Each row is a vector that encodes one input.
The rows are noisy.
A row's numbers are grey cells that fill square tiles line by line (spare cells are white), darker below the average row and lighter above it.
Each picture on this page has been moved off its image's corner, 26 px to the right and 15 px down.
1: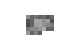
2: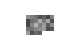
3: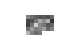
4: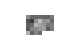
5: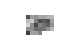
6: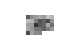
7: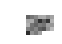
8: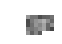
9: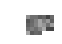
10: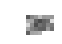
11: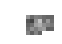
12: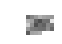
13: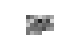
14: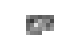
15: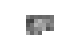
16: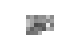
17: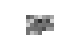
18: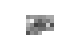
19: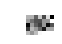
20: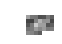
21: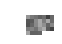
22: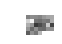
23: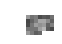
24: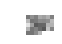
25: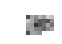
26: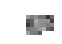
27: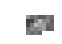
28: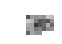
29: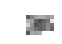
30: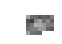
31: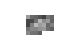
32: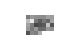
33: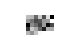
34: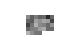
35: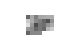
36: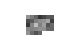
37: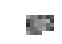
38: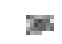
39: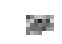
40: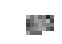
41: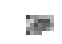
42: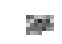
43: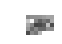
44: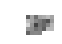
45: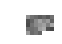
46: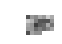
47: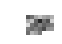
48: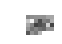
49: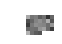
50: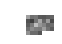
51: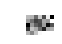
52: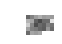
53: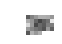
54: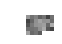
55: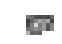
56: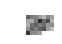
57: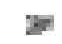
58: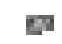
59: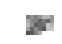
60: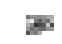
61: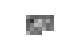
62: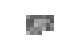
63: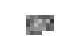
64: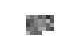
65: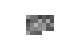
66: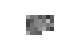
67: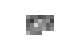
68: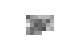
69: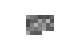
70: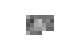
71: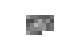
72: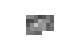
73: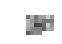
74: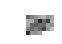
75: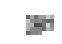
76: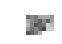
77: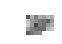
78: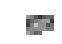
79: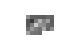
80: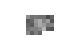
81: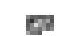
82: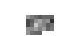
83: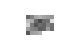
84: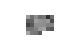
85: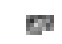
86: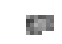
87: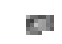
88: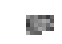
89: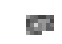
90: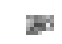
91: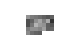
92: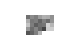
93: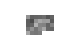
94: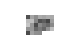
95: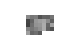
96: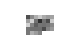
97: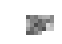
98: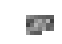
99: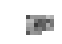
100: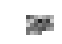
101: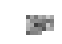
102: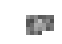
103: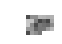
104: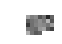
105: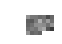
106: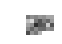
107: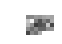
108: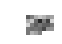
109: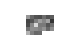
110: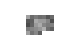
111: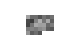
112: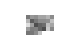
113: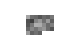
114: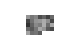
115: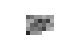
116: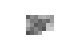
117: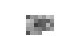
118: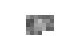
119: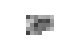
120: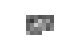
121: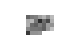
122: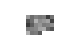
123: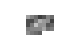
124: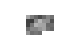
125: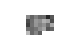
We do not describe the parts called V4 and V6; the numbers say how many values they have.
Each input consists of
either a fixed value, or a point on each of two 5-point lines and a value of V4, or a true/false value and a value of V6.
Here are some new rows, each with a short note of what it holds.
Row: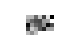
a fixed value
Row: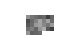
a point on each of two 5-point lines and a value of V4
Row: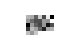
a fixed value
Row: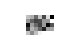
a fixed value
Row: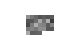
a point on each of two 5-point lines and a value of V4
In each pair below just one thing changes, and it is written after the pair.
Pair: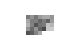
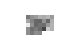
the value of V6
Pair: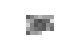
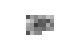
the value of V6
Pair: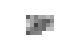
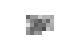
the value of V6
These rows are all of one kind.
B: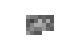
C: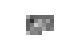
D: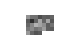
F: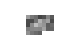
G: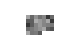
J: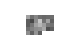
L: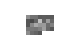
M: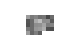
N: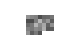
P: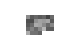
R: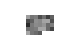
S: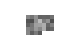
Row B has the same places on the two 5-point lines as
D and F.
